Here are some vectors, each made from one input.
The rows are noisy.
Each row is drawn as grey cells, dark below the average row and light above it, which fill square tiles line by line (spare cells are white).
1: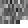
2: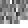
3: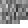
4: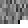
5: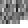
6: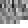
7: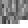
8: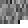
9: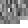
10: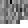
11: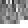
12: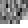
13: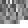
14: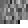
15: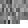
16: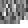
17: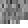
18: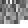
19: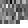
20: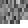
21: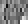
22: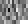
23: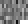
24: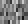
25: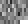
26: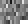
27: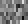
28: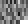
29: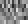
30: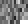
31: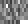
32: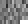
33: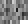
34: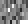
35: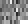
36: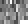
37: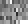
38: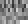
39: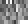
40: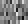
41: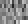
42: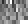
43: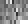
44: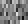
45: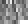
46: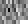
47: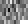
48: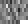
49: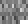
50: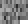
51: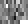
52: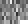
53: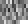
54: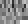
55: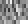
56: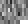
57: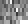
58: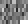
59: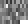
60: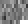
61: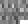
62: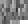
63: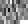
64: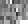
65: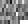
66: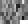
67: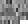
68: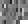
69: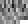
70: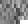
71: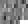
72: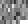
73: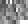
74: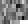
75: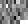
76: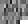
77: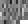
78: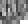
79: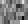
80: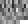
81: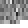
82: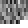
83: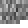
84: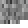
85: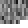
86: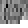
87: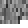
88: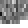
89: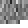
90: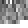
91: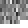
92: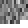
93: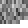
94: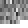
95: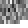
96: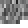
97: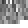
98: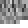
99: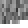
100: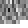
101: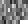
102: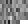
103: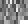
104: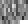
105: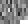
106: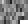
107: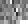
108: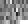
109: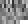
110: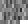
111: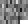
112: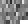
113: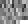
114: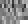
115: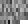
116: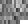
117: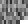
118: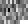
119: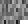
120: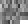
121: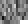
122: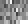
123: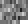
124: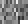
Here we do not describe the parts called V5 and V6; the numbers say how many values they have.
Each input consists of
a point on a 4-point line, together with either a point on a 4-point line, or a value of V5 and a value of V6.
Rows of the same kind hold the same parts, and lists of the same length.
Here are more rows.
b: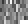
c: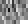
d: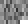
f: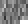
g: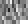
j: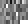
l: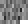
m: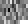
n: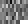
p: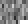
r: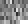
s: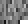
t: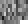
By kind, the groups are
b, c, g, m, r
d, f, j, l, n, p, s, t

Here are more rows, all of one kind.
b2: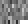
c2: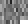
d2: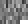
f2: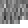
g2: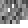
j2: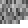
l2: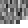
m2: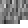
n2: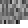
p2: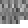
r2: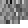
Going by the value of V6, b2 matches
c2 and r2.
